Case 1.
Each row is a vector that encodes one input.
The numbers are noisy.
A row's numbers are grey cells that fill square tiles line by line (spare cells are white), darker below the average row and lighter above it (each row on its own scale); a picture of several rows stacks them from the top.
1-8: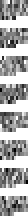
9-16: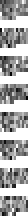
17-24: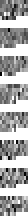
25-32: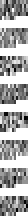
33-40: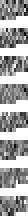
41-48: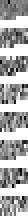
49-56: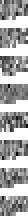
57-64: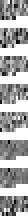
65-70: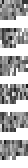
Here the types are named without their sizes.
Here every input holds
a label and a point on a line.
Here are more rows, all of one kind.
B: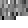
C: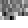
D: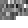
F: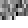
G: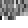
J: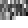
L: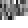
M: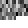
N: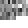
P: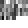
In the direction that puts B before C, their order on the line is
P, B, D, J, F, L, C, G, M, N.
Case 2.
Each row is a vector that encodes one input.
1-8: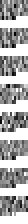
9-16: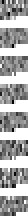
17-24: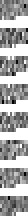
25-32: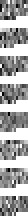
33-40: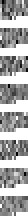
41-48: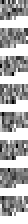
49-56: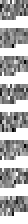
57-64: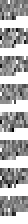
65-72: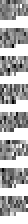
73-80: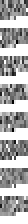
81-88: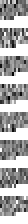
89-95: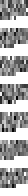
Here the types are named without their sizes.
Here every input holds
either a label, or a point on a line.
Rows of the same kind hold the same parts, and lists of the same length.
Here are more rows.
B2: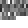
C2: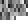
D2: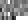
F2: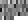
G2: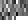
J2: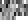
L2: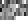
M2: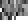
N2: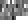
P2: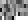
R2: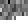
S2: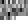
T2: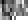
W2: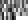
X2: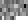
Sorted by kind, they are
B2, D2, F2, J2, L2, N2, P2, W2, X2
C2, G2, M2, R2, S2, T2

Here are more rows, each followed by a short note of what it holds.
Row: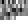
a label
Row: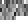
a point on a line
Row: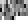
a point on a line
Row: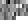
a point on a line
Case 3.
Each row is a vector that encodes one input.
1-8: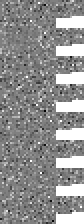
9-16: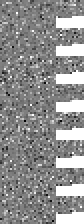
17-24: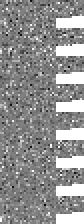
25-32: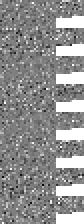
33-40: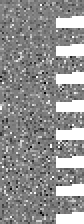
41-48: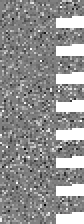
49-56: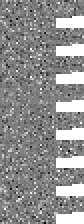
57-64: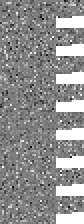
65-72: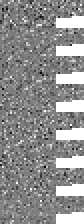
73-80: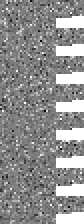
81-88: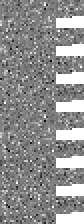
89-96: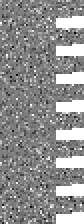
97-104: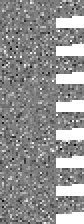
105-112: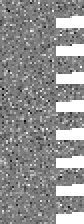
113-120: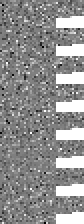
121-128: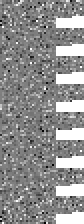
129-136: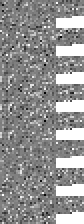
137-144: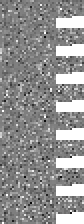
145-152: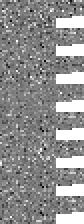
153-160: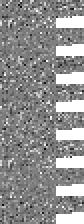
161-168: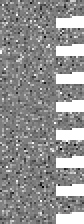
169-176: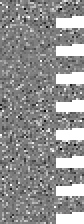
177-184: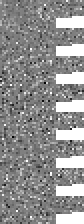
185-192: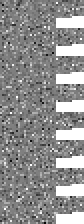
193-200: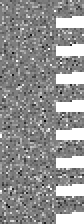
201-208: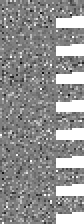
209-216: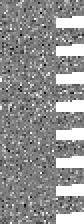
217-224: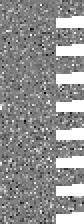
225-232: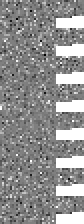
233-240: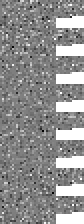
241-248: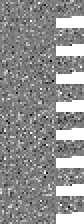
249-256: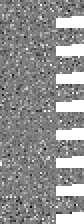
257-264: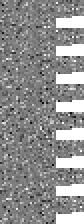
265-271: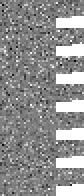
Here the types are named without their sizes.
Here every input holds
a point on a circle and a label.
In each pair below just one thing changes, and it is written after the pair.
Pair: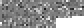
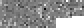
the place on the circle
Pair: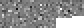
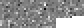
the label
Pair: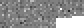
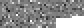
the label
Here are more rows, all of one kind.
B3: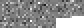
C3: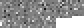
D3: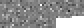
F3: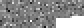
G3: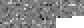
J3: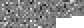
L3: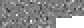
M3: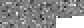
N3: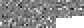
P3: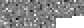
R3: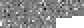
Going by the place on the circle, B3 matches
C3 and R3.
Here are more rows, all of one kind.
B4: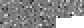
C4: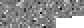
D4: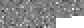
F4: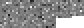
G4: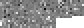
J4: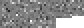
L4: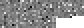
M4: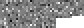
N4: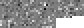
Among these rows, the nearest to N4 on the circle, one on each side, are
J4 and L4.
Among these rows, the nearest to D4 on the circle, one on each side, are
G4 and L4.
